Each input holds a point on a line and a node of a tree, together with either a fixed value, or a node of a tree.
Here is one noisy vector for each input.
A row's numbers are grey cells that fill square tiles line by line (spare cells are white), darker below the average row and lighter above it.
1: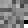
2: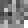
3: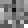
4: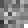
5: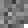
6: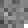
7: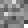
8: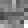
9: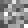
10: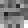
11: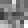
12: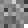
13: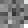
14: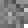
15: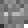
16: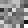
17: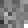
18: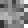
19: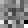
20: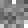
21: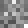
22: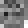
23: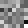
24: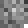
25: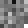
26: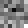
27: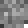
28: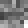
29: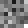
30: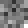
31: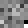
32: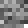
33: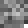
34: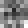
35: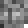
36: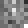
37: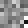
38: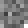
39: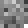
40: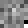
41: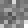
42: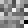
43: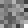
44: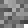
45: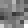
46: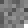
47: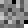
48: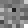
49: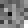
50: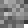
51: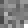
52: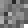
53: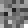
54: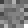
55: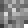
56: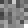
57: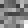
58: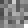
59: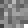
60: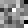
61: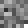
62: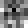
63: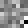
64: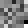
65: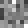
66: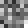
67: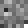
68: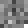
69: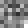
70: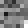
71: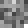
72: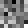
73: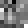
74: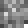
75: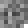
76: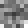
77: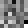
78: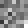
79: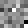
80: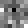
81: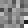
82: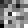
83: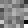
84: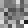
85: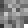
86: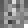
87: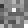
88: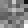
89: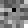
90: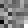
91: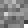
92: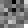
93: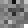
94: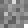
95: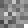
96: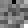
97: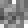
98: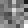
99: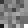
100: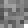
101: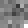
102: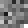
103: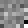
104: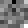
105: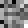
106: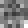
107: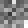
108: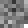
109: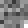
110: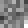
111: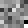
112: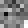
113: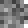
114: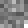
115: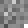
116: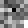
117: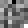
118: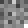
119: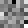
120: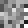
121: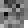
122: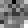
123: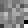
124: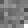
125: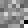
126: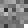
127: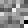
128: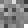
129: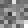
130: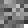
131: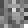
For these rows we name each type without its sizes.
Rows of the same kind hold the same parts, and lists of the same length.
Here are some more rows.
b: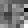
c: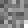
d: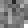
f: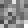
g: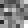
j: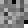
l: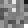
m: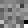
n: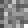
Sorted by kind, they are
b, c, f, l, m, n
d, g, j

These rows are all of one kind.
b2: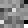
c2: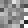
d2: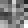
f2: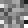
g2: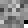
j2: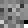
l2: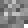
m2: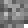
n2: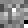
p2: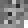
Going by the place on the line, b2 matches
g2, j2 and n2.
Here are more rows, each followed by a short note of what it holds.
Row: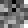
a point on a line and a node of each of two trees
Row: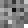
a point on a line and a node of each of two trees
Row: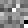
a point on a line and a node of a tree
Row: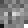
a point on a line and a node of a tree
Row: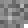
a point on a line and a node of each of two trees
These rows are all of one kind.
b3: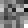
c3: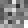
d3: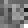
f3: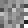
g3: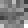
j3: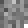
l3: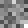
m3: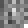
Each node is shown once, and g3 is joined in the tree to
b3, f3 and m3.
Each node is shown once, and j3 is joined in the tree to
f3.
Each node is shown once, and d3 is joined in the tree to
f3.
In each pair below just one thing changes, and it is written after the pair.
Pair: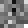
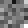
the place on the line
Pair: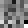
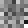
the place on the line
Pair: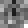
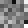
the place on the line
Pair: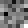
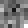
the node of one of the two trees
